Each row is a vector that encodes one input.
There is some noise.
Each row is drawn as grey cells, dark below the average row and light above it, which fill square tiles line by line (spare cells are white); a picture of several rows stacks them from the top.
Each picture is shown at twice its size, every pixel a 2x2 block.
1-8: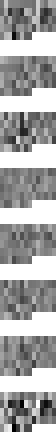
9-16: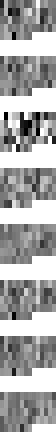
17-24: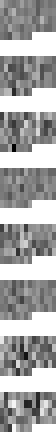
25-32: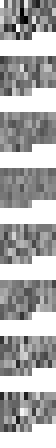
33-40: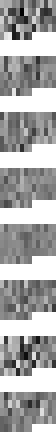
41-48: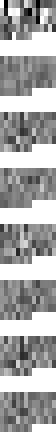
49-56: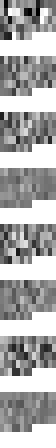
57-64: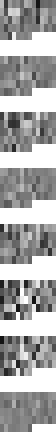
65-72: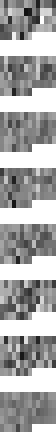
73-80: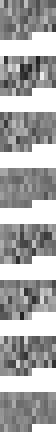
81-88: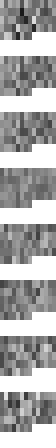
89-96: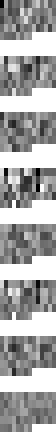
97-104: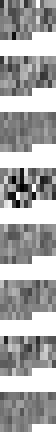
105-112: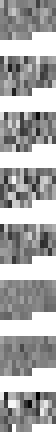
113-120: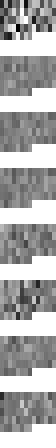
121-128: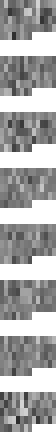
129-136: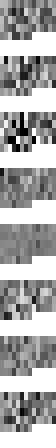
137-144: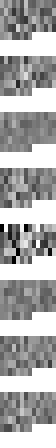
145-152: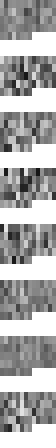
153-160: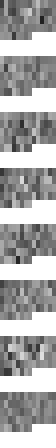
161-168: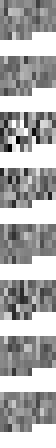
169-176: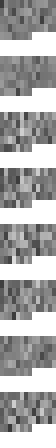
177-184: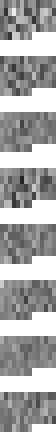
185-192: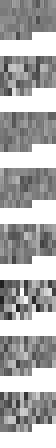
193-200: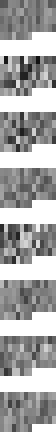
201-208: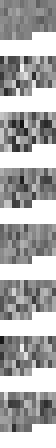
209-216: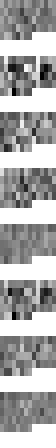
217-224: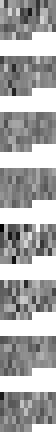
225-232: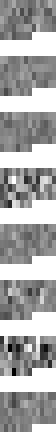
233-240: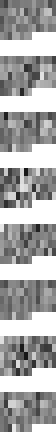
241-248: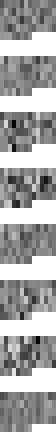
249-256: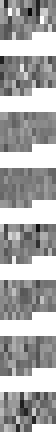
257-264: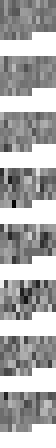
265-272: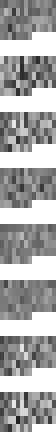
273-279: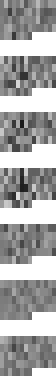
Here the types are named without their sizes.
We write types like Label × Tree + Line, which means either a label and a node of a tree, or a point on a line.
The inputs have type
List(Line).
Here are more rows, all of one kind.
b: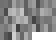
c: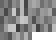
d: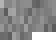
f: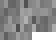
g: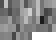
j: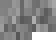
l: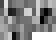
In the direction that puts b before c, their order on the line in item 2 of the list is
j, d, g, b, f, l, c.
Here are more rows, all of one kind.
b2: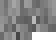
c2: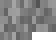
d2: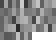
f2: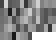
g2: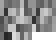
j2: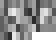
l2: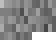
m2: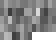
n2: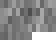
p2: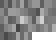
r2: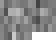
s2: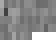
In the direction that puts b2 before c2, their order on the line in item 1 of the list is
p2, n2, d2, j2, f2, m2, b2, c2, r2, s2, g2, l2.
